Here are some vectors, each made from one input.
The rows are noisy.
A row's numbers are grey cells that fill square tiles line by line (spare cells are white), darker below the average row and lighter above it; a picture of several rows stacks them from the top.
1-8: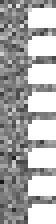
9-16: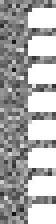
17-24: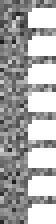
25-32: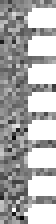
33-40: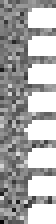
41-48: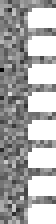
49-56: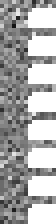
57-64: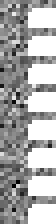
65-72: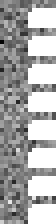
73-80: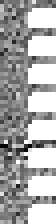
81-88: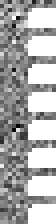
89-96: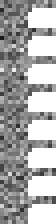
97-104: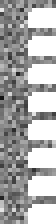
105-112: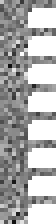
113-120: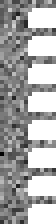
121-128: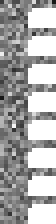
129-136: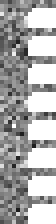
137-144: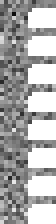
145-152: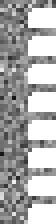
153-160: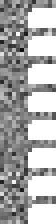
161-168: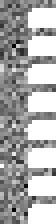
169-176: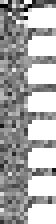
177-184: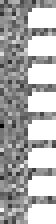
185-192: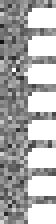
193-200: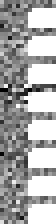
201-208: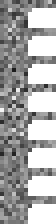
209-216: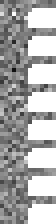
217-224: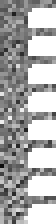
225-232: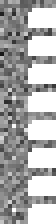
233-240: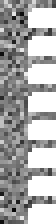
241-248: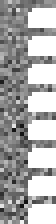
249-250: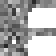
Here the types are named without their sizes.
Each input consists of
a list of points on a circle.
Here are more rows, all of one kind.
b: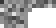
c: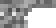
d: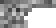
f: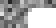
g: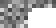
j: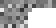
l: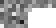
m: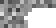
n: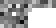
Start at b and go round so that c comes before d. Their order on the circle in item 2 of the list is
b, j, m, f, l, n, c, d, g.
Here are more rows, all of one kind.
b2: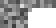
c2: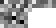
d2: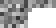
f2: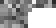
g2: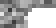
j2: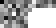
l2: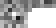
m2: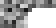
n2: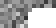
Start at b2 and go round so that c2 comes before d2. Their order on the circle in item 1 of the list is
b2, m2, g2, j2, l2, c2, d2, n2, f2.
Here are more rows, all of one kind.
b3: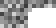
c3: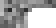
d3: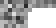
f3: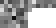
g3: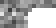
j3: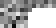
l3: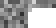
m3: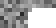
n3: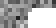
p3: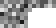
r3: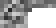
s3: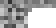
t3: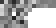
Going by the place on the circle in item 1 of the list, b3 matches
j3 and p3.
